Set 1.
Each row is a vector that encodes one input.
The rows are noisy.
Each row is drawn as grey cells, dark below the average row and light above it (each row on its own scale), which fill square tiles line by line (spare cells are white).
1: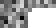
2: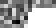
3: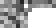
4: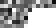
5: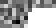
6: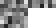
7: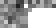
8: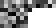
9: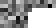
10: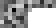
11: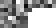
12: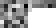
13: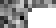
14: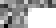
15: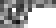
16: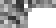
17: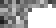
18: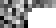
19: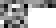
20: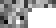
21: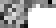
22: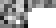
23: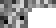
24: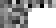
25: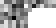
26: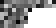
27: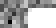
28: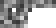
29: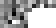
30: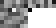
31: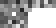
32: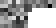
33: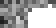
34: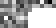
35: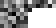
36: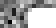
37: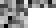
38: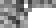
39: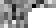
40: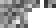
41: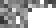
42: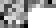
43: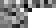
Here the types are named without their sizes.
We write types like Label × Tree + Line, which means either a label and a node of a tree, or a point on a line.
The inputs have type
Bool × Bool × Bool + Line.
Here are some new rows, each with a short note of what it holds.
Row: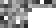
three true/false values
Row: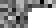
three true/false values
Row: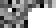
three true/false values
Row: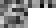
a point on a line
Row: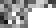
three true/false values
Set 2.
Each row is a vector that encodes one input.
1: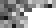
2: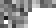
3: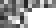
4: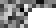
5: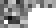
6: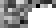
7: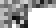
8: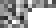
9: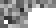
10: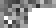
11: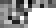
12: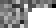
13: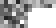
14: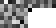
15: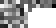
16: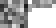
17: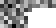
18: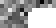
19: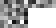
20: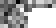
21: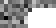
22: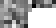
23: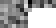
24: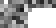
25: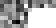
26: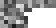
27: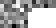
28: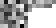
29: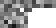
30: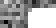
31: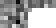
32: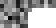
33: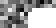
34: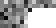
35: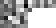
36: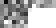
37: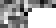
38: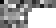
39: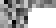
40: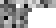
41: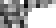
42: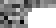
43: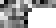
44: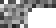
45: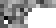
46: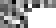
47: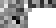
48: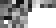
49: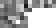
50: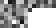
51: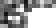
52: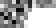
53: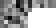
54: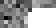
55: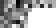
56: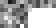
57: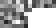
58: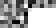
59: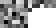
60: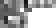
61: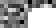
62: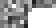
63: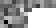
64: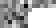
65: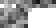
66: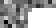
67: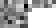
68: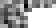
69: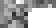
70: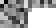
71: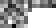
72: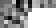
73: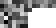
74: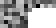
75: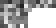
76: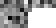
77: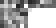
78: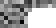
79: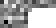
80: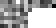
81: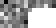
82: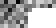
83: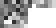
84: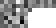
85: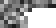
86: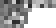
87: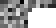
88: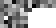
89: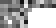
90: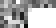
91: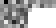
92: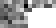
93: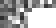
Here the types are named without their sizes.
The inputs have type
(Bool × Bool × Bool + Unit) × Label.
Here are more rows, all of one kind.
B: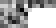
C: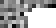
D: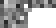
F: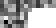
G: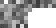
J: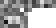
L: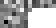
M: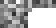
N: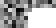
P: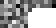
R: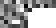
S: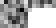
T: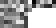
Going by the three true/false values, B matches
J, L, M and T.
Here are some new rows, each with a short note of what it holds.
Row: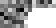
a label
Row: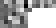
a label
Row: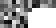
a label and three true/false values
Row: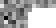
a label
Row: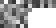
a label and three true/false values
